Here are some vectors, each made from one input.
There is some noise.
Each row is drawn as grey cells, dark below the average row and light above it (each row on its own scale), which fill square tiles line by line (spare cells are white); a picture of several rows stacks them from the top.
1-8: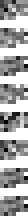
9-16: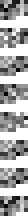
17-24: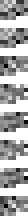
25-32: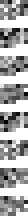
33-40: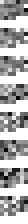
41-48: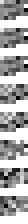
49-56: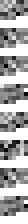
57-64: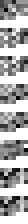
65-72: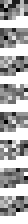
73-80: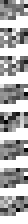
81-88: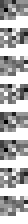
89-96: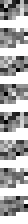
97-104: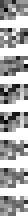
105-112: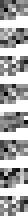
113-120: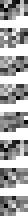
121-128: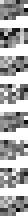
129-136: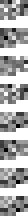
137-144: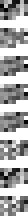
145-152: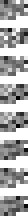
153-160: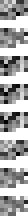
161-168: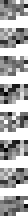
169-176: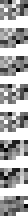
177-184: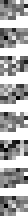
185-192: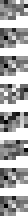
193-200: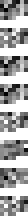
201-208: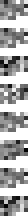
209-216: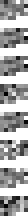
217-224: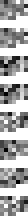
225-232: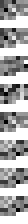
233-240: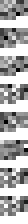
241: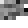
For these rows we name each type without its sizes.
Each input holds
a point on a circle.
